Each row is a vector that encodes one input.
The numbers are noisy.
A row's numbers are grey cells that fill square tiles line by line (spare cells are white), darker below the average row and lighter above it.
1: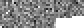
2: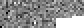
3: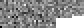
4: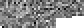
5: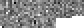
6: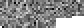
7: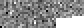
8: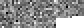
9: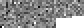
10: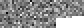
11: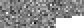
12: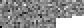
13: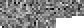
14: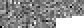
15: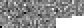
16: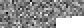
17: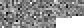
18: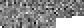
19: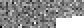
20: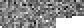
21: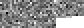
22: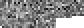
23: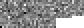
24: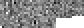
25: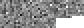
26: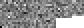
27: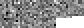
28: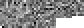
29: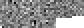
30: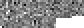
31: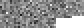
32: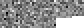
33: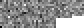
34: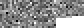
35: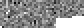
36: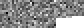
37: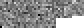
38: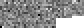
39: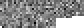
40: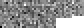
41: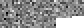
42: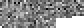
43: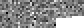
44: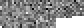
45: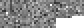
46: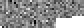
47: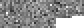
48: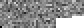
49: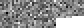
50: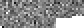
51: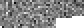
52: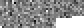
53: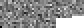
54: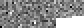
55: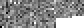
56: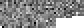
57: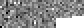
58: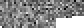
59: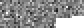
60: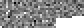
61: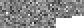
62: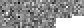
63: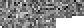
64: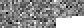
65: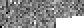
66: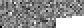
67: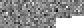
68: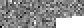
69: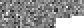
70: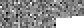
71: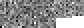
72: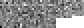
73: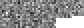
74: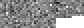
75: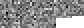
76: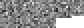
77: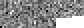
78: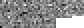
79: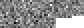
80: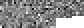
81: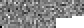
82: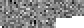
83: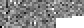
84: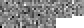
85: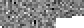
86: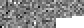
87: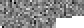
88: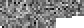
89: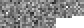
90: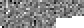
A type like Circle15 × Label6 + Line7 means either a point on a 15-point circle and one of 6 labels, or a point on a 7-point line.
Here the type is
Circle5 × Circle5 × Line6.
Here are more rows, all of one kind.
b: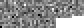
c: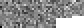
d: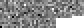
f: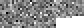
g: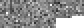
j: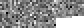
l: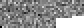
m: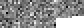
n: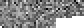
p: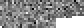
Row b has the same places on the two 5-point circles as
d, j and n.
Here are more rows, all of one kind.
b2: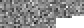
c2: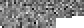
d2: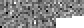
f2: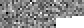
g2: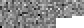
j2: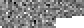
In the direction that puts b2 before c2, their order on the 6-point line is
f2, d2, g2, b2, j2, c2.
